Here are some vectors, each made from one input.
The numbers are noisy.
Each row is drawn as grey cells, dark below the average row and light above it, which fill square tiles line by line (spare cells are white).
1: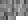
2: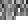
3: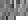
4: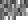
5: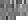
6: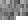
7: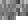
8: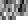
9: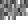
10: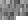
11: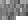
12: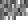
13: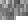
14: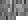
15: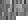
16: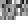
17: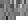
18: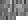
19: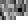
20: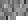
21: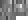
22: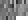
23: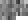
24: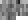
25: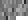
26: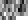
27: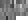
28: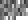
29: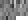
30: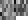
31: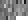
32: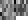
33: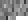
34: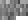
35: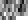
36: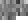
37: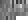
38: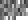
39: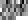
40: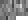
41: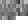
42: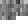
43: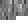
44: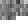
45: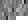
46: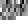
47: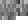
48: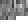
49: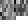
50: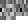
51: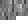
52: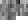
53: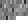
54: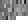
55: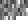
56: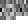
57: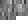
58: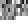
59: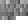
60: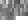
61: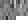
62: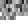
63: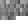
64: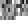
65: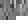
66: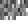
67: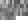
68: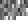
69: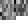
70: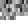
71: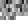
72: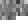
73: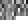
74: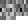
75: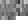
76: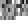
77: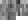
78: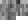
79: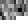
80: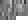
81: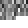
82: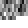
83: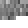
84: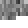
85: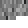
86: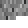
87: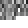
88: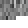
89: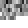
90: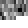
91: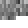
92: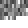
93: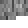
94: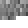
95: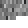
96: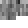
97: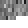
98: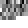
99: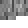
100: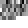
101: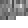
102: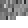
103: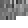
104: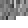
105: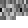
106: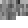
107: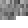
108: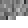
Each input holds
either three true/false values, or a list of up to two points on an 8-point line.
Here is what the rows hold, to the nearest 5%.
About 30% of them hold three true/false values. The rest are lists of up to two points on an 8-point line: about 10% of all rows are empty, 25% hold one and 35% two.
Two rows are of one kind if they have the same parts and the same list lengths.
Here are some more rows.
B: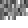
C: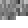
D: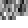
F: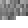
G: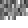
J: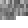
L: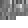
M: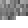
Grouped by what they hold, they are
B, G
C, F, J, M
D
L

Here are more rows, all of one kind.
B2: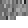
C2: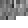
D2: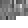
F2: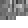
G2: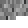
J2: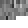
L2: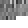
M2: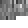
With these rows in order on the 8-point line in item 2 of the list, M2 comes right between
B2 and D2.
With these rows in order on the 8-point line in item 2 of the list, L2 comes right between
B2 and F2.
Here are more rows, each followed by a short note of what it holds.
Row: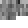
a list of one item
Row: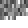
the empty list
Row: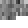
a list of one item
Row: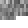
a list of one item
